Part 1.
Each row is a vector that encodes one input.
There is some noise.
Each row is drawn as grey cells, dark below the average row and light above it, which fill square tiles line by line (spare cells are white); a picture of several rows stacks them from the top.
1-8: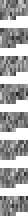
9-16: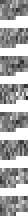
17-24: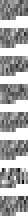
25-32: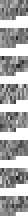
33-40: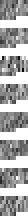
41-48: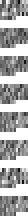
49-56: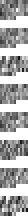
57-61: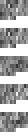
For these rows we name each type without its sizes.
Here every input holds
a list of points on a line.
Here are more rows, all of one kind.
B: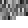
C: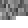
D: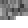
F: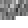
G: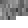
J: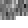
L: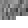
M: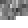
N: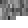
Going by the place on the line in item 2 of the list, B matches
G, L and N.
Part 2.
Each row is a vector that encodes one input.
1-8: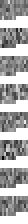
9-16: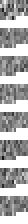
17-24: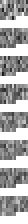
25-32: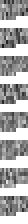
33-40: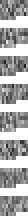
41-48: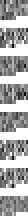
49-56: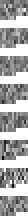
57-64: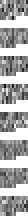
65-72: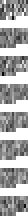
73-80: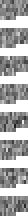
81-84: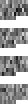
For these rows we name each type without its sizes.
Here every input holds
a list of points on a line.
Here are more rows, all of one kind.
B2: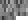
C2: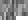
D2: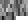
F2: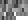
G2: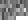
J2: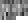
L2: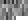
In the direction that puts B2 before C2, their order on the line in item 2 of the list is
J2, G2, F2, L2, B2, C2, D2.
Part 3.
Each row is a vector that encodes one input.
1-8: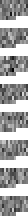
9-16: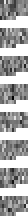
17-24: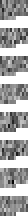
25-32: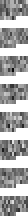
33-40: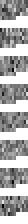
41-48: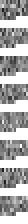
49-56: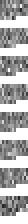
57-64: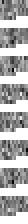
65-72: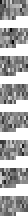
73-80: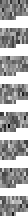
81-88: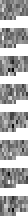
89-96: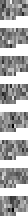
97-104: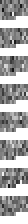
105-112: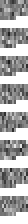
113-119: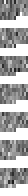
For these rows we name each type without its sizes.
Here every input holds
a label and a point on a line.
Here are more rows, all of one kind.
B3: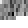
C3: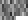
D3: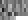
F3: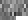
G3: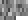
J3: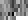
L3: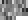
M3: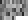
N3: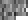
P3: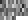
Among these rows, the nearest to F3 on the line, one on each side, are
C3 and P3.
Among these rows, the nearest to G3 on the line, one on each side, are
B3 and J3.
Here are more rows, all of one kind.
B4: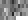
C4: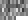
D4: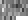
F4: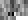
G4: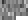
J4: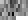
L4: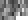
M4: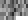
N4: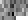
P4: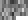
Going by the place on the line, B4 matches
G4 and P4.
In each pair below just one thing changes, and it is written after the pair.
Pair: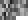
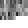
the place on the line
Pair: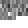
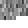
the place on the line
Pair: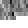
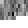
the place on the line
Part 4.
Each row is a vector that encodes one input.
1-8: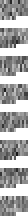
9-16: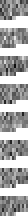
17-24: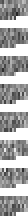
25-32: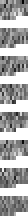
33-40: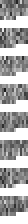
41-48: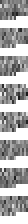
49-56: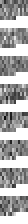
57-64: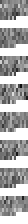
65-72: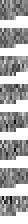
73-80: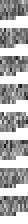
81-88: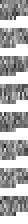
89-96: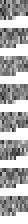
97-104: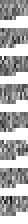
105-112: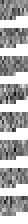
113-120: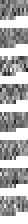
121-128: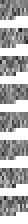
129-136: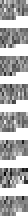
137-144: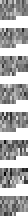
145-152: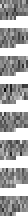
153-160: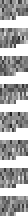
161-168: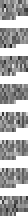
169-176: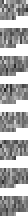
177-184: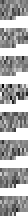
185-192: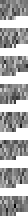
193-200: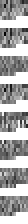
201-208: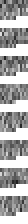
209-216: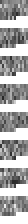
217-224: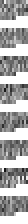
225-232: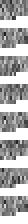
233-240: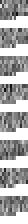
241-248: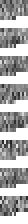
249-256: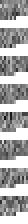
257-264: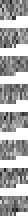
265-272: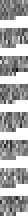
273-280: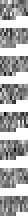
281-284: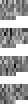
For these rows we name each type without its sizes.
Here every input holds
either a point on a circle, or a point on a line.
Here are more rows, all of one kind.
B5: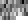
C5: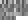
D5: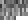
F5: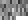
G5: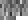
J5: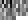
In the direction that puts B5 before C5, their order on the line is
J5, B5, C5, F5, G5, D5.
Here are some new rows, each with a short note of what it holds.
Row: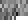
a point on a circle
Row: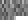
a point on a circle
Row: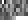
a point on a circle
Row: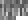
a point on a line
